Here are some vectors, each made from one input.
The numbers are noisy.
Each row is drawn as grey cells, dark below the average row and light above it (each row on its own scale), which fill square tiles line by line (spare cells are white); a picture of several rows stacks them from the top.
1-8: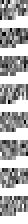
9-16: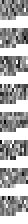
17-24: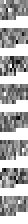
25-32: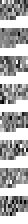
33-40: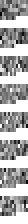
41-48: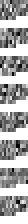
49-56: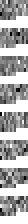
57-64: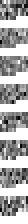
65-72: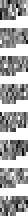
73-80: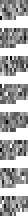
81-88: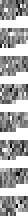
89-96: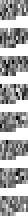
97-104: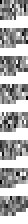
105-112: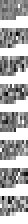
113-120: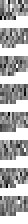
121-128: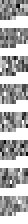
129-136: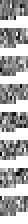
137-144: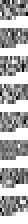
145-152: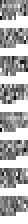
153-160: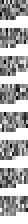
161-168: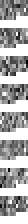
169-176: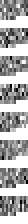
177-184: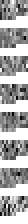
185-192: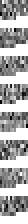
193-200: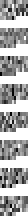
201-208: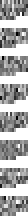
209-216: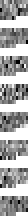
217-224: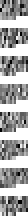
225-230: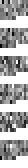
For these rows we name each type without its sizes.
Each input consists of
either a point on each of two circles and a true/false value, or a fixed value.
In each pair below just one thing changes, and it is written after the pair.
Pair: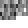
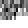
the place on one of the two circles
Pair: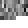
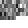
the place on one of the two circles
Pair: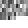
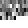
the place on one of the two circles
